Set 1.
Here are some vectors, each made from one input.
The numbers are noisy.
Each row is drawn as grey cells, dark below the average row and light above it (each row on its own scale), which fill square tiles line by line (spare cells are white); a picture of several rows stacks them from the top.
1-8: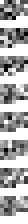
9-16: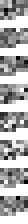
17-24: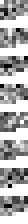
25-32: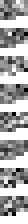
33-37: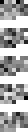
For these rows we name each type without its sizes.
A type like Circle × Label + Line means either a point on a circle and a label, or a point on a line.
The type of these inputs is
Label.
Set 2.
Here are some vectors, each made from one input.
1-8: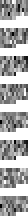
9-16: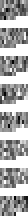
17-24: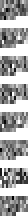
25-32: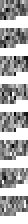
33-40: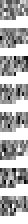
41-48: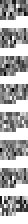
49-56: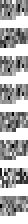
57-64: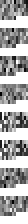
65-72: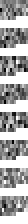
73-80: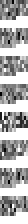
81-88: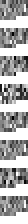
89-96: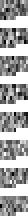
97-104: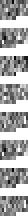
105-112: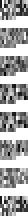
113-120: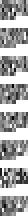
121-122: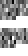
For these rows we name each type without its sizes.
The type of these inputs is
Label.
